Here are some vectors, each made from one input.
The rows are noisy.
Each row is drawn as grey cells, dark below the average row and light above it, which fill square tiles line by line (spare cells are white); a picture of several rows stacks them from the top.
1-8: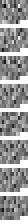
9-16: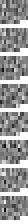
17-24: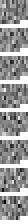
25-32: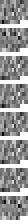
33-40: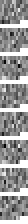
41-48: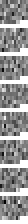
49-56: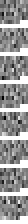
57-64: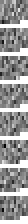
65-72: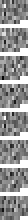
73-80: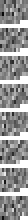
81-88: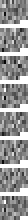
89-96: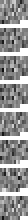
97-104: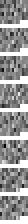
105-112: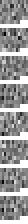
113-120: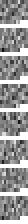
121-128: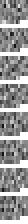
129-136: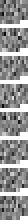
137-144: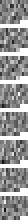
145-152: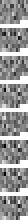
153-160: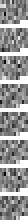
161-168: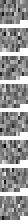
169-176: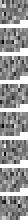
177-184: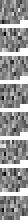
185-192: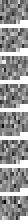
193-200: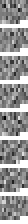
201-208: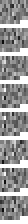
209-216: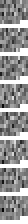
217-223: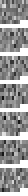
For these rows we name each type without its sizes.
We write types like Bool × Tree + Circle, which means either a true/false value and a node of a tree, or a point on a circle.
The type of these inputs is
Circle × (Circle + Unit) × (Label + Line).
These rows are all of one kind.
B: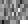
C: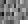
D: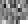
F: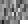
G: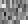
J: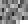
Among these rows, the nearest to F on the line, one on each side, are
B and C.
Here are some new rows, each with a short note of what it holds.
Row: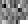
a point on each of two circles and a label
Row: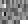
a point on a circle and a point on a line
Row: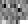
a point on each of two circles and a point on a line
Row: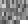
a point on a circle and a label
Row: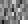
a point on a circle and a point on a line
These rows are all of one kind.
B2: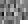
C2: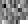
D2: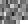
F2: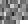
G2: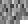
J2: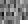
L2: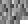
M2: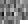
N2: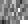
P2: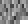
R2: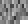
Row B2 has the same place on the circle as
J2 and M2.
